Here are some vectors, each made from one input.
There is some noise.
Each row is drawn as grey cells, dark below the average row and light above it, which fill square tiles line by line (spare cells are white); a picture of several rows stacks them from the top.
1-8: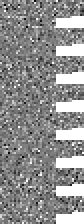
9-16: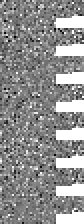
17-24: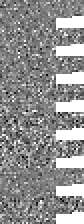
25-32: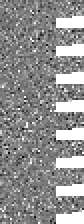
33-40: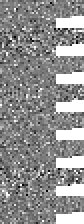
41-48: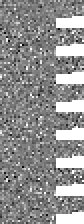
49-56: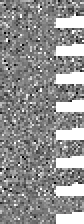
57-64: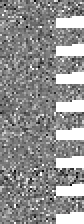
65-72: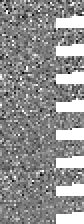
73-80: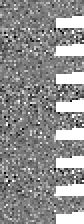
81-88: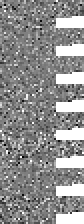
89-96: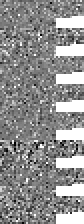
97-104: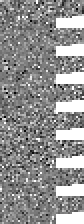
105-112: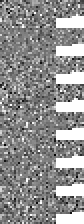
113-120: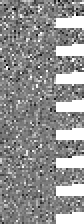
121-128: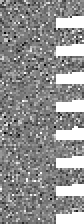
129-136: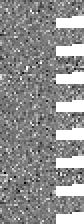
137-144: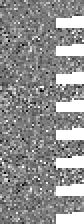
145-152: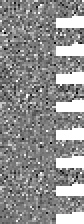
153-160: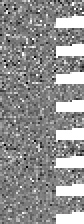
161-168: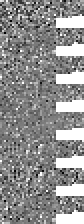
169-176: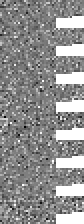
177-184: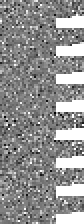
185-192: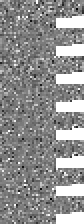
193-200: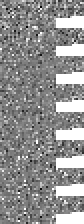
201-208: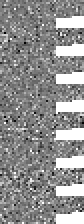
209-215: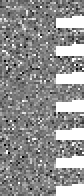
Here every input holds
either a point on each of two 10-point circles, or a point on an 11-point circle.
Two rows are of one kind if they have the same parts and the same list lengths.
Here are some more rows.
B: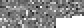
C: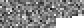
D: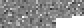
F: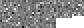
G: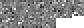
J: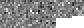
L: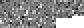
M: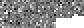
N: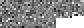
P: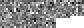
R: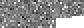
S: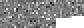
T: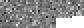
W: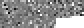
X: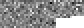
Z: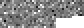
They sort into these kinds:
B, D, L, M, R, W, Z
C, F, G, J, N, P, S, T, X

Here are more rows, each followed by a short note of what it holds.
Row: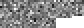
a point on an 11-point circle
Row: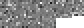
a point on an 11-point circle
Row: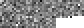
a point on an 11-point circle
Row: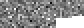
a point on an 11-point circle
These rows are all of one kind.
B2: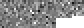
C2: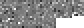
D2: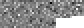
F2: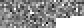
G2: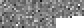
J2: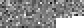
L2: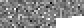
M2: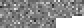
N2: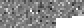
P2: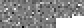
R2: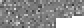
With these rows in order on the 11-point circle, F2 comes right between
L2 and M2.
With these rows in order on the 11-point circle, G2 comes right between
B2 and P2.
